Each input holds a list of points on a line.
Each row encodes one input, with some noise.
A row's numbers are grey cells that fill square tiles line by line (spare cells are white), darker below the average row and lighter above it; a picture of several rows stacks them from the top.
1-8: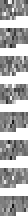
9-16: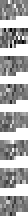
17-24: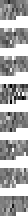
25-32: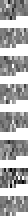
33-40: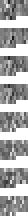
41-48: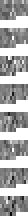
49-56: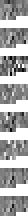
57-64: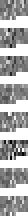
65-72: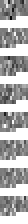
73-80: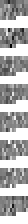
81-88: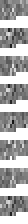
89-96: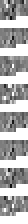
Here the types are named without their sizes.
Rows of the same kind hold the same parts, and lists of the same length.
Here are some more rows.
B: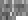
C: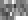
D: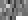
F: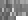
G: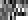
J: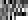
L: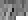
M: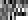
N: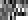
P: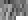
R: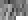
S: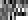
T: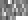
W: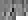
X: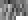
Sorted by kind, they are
B, C, F, T
D, L, P, R, W, X
G, J, M, N, S

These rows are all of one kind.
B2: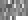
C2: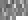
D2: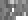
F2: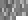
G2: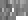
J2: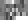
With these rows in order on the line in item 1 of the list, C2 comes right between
B2 and F2.
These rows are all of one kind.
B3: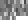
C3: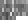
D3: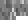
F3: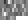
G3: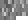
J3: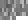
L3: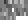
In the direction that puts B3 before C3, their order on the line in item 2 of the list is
B3, D3, J3, C3, G3, F3, L3.
